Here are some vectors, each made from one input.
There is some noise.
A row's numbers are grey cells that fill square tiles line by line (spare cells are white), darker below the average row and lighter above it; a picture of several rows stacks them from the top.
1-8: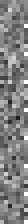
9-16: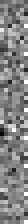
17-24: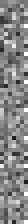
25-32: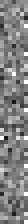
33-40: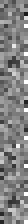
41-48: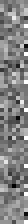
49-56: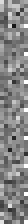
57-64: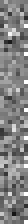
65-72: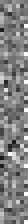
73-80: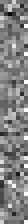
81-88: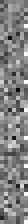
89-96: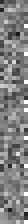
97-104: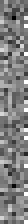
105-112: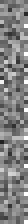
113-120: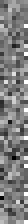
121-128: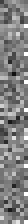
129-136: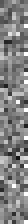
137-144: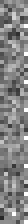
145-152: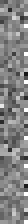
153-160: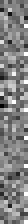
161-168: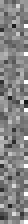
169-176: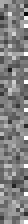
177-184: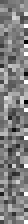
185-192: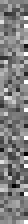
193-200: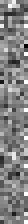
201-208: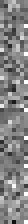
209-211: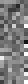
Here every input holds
a true/false value, together with either one of 9 labels, or a point on a 7-point line.
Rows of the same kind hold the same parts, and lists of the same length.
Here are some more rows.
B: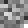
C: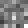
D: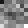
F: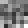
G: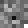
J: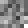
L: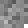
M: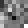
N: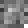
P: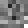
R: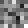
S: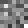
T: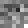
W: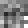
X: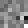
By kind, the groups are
B, C, S, T
D, F, G, J, L, M, N, P, R, W, X

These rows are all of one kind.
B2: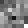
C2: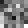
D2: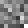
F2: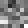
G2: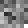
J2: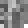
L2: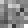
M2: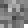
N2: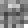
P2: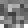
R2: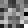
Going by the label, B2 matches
C2, J2 and M2.
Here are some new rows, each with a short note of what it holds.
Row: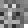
one of 9 labels and a true/false value
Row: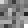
one of 9 labels and a true/false value
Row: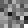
one of 9 labels and a true/false value
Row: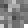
one of 9 labels and a true/false value
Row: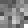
a point on a 7-point line and a true/false value
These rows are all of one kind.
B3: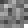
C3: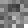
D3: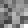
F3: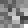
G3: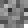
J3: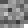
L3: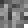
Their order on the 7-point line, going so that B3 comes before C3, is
J3, B3, G3, L3, C3, F3, D3.
